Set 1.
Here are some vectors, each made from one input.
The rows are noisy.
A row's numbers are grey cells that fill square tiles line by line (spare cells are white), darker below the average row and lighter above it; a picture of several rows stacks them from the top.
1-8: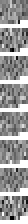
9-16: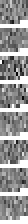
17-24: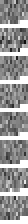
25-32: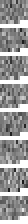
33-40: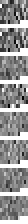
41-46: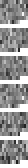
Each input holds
either a fixed value, or three true/false values.
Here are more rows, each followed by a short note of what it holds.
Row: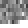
three true/false values
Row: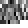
a fixed value
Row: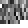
a fixed value
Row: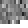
three true/false values
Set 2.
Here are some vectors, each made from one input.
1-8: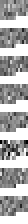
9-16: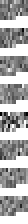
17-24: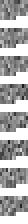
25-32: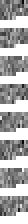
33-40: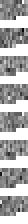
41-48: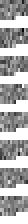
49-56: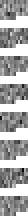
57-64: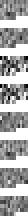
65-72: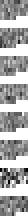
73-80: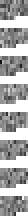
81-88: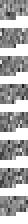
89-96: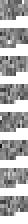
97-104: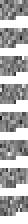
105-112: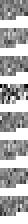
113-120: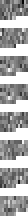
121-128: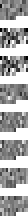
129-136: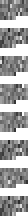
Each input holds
either a point on a 20-point circle, or a fixed value.
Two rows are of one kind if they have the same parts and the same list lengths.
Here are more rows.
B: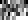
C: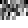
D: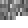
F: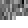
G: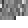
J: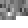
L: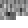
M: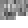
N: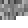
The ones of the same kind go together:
B, C
D, F, G, J, L, M, N

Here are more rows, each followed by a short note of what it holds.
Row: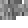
a point on a 20-point circle
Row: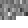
a point on a 20-point circle
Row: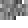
a point on a 20-point circle
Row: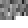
a point on a 20-point circle
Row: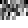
a fixed value
